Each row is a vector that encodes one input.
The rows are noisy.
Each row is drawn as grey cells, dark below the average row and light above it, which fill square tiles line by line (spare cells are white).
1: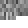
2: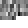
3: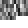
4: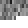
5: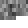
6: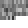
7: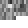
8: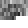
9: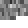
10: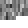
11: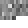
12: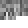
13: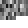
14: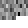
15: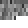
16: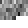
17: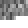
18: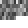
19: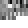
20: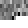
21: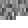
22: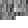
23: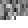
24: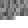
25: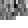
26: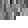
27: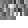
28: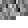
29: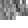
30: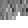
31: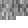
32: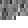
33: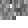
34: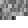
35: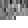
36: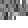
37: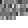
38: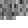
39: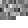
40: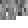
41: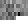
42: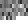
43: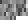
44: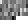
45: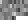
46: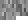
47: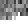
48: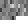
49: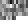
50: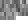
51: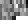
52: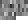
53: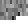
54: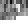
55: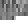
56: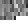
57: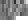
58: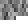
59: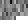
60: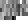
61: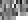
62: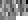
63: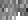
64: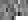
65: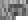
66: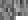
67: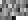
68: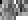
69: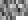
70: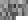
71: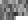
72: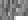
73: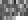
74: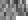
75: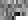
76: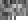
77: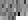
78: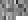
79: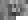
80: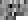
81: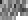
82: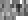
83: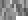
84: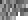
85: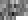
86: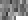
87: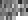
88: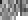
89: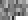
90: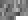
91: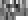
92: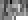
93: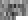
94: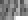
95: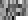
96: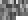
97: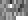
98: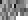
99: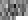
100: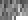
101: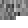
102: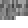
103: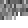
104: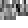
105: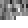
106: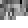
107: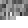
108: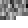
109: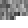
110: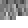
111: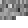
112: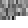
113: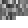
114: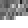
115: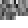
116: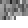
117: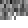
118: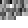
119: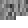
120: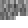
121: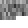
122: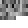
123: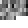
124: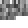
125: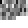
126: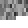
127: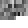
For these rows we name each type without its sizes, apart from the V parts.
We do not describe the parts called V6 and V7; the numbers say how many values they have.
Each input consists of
a value of V6, together with either a point on a line, or a true/false value and a value of V7.
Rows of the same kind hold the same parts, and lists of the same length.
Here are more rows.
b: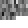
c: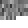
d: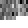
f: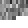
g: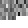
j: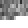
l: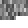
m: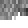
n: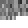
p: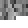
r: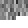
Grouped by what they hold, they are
b, c, d, f, g, j, l, n, r
m, p

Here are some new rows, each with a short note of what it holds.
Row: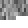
a true/false value, a value of V6 and a value of V7
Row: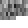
a true/false value, a value of V6 and a value of V7
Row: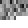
a true/false value, a value of V6 and a value of V7
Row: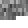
a point on a line and a value of V6
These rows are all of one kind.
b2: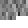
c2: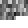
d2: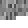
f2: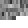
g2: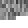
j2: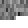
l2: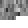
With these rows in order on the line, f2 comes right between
b2 and d2.
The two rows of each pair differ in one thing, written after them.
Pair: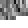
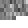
the value of V7
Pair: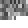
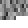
the true/false value
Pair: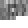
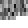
the value of V7
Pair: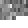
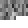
the value of V6
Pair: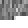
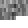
the value of V6
